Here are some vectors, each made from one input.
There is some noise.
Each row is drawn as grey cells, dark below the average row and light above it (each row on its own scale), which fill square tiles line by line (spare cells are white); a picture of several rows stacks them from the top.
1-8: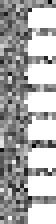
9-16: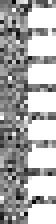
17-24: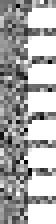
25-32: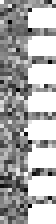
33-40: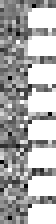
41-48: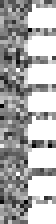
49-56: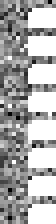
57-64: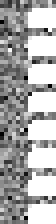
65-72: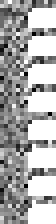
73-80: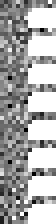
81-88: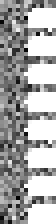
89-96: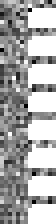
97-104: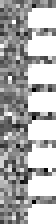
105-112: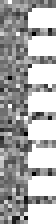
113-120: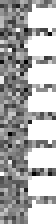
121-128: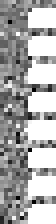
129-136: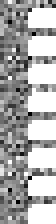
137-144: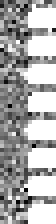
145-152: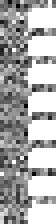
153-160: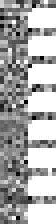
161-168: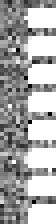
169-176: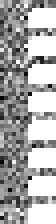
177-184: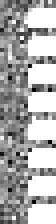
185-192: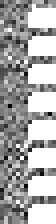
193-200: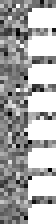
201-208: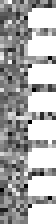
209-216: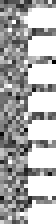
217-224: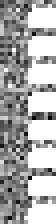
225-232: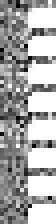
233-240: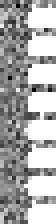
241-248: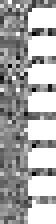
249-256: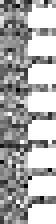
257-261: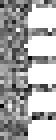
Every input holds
a true/false value, together with either a point on a 16-point line, or a node of a 9-node tree.
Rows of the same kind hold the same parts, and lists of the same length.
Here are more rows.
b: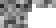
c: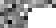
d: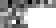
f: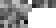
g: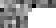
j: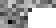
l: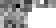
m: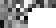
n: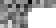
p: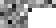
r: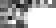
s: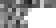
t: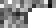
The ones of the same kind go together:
b, c, j, l, p
d, f, g, m, n, r, s, t

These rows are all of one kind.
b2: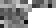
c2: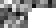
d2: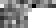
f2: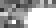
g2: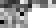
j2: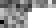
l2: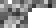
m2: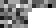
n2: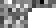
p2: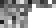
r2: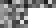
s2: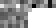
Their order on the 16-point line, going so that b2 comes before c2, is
m2, b2, r2, s2, d2, f2, j2, g2, p2, n2, l2, c2.
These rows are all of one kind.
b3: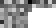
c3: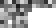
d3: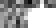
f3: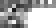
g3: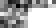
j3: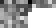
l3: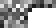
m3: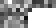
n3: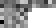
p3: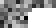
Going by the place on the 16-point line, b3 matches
c3, j3 and m3.
